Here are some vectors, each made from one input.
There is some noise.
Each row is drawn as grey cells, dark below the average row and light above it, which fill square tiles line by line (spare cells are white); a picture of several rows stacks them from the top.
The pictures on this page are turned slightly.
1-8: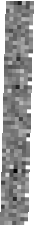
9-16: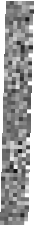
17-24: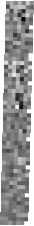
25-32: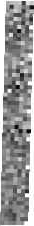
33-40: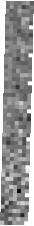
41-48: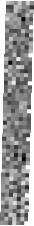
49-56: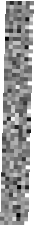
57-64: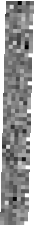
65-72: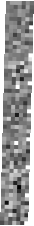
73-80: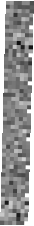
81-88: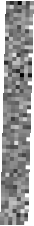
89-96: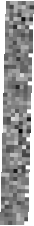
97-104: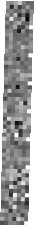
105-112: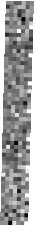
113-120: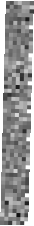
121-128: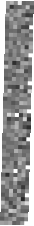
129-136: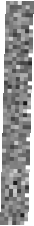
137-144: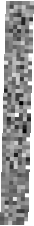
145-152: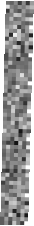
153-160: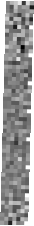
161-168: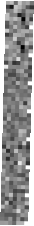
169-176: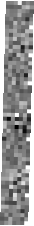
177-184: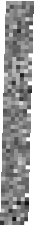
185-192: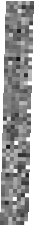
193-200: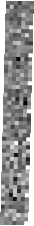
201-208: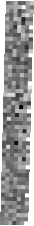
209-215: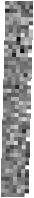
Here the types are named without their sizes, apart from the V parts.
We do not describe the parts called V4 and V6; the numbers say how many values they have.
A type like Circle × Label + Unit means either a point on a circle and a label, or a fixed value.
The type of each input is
List(Line) + V4 × V6.
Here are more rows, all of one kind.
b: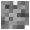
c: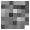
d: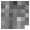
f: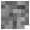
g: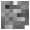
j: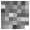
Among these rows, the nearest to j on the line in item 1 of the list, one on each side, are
f and g.
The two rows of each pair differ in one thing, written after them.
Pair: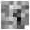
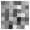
the value of V4
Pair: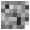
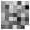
the value of V6
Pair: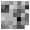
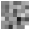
the value of V4
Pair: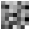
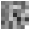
the value of V4
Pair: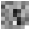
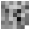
the value of V6
